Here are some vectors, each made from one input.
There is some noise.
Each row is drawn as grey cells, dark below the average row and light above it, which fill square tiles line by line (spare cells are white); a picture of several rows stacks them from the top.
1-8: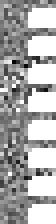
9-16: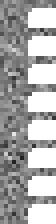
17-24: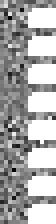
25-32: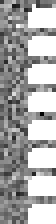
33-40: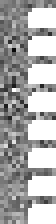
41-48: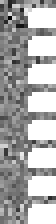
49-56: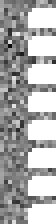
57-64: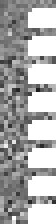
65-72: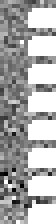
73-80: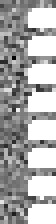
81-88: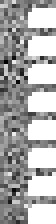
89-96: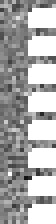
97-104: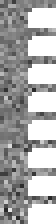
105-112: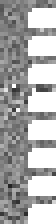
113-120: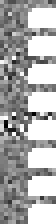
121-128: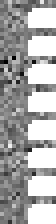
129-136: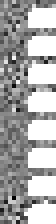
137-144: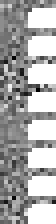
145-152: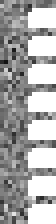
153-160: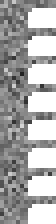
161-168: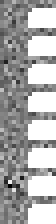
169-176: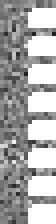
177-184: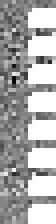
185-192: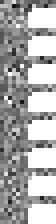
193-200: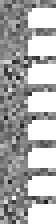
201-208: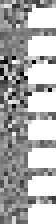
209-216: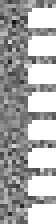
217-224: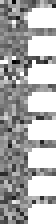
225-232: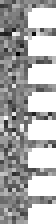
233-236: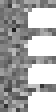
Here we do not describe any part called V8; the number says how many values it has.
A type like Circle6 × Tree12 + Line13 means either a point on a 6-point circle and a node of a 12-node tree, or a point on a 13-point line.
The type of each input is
List3(Bool × V8).
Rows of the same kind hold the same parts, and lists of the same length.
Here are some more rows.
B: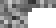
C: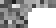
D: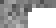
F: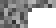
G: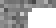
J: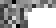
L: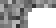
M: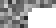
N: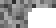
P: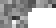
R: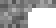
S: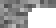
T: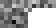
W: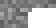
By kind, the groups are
B, F, R, T, W
C, G
D, L, N, P, S
J, M

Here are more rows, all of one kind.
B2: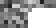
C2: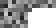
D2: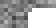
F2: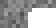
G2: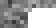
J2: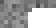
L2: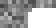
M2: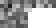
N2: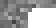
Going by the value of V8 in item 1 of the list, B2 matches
F2 and J2.
